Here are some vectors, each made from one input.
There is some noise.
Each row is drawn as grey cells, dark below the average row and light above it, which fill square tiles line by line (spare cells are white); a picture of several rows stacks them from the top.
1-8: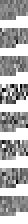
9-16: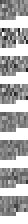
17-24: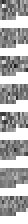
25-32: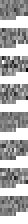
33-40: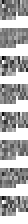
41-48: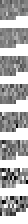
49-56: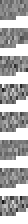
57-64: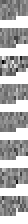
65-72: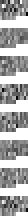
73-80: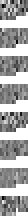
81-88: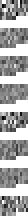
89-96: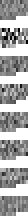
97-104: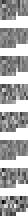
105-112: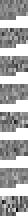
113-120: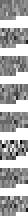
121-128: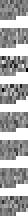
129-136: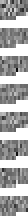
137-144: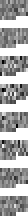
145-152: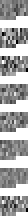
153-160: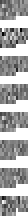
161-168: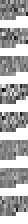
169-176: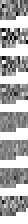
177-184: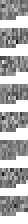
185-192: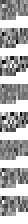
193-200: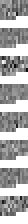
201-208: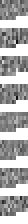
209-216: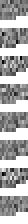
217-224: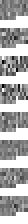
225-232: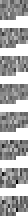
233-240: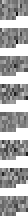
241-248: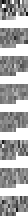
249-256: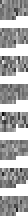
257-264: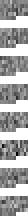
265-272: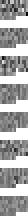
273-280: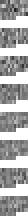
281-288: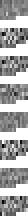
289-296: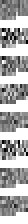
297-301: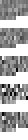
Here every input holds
a true/false value, together with either a point on a 6-point circle, or a point on an 18-point circle.
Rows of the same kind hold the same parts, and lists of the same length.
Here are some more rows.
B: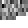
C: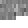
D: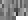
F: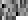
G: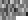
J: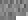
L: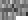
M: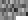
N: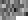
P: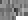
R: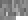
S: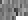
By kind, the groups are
B, C, D, G, J, N, P, R, S
F, L, M

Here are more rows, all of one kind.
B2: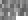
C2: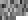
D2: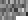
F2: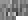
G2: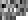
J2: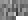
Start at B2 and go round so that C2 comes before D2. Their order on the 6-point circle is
B2, C2, D2, G2, J2, F2.
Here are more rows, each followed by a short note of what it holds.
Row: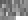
a point on an 18-point circle and a true/false value
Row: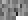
a point on an 18-point circle and a true/false value
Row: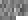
a point on a 6-point circle and a true/false value
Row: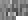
a point on a 6-point circle and a true/false value
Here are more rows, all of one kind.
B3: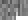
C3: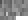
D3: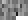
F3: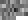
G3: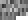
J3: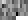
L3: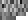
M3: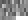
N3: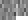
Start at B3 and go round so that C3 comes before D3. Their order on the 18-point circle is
B3, F3, L3, C3, M3, D3, N3, J3, G3.
